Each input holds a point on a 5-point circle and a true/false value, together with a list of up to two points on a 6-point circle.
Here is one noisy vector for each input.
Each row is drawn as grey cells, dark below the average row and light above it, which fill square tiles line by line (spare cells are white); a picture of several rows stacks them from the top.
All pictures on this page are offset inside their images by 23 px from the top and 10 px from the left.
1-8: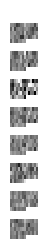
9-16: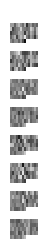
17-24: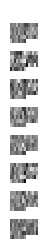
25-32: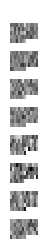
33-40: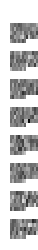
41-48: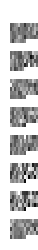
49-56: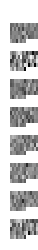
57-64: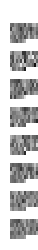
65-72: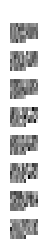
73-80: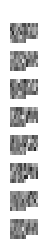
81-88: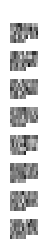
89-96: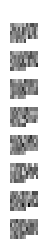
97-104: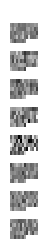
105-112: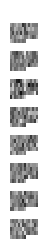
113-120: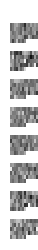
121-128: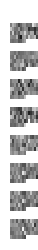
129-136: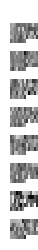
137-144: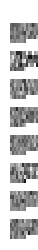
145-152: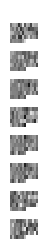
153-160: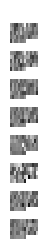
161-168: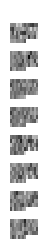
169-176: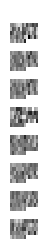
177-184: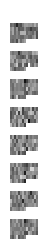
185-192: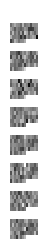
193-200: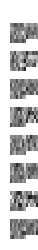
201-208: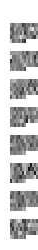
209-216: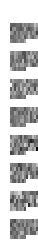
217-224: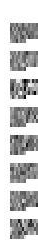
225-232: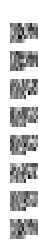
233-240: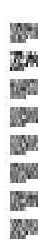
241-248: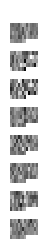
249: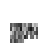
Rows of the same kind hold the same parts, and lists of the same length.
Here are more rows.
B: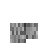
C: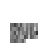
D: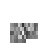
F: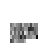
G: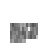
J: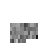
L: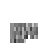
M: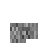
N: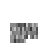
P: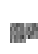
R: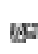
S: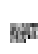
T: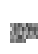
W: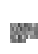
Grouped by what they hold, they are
B, D, G, L, M, N, R, T, W
C, P, S
F, J

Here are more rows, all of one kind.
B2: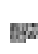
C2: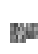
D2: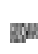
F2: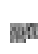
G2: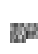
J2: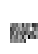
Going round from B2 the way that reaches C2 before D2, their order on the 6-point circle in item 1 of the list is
B2, C2, G2, D2, J2, F2.
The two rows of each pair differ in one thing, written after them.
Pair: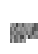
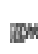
the place on the 5-point circle
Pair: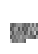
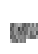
the place on the 6-point circle in item 2 of the list
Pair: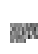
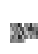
the true/false value
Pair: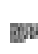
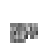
the place on the 5-point circle
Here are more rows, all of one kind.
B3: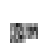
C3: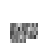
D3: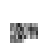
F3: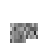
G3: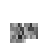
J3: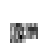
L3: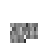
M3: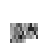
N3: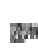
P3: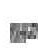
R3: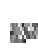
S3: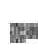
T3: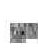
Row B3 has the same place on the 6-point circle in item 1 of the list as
D3, G3 and J3.
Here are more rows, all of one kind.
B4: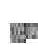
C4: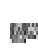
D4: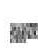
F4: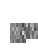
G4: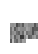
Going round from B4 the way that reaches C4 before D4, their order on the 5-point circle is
B4, F4, C4, G4, D4.
